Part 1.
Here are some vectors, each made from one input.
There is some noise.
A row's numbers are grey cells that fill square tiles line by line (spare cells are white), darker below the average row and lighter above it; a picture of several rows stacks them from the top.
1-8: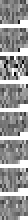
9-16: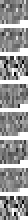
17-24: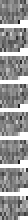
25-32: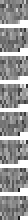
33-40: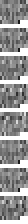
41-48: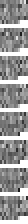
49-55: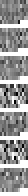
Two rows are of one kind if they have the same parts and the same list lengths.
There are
3 kinds of row.
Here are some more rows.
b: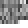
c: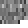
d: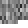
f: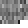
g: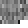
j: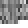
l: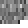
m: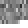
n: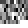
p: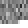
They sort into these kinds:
b, d, j, m, p
c, f, g, l
n

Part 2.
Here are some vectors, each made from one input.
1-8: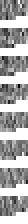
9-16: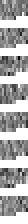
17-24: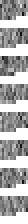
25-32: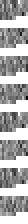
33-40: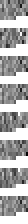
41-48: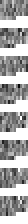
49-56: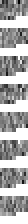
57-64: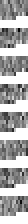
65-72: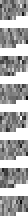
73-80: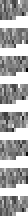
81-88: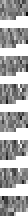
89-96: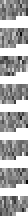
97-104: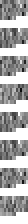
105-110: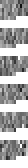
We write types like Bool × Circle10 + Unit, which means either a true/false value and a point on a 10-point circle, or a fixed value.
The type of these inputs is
Bool × Bool × Bool + Line8.
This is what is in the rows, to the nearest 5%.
About 50% of them hold a point on an 8-point line. The rest hold three true/false values.
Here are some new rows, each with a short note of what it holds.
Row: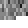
a point on an 8-point line
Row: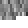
a point on an 8-point line
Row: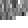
three true/false values
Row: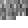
a point on an 8-point line
